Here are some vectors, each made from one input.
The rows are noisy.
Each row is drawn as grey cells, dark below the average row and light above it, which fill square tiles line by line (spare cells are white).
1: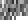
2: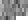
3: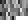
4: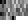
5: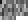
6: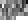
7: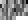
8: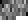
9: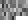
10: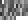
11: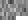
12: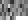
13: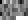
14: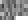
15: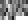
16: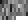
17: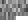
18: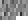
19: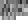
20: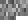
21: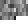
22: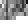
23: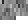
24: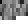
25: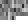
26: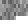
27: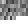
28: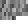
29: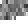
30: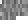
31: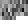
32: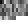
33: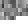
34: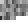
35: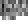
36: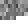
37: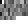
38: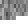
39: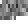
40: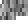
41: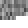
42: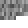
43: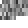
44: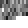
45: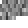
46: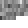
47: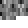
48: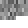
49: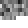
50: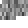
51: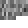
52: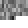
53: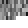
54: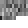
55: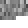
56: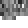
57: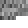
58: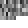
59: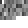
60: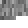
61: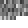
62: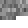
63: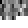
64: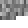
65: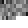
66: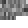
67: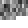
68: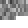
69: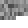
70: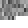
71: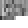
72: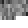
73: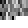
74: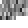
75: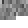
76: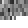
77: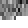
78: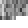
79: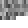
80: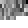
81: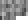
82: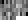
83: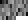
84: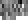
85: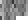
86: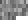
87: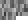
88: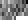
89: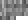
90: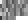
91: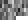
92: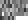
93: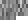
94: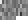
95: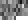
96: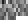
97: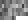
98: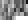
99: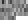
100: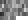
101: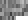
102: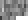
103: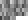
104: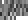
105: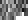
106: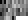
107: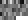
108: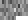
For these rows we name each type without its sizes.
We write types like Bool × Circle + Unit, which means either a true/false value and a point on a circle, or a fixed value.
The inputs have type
(Label + Line) × Line.
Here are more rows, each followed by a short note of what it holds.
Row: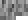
a point on each of two lines
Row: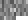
a point on each of two lines
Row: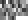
a point on each of two lines
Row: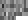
a point on each of two lines
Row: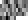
a point on each of two lines
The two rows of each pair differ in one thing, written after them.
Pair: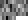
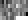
the place on the line
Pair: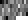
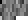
the label
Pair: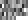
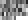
the label
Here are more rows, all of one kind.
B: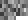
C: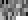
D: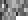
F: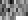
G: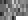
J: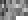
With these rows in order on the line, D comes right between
G and J.
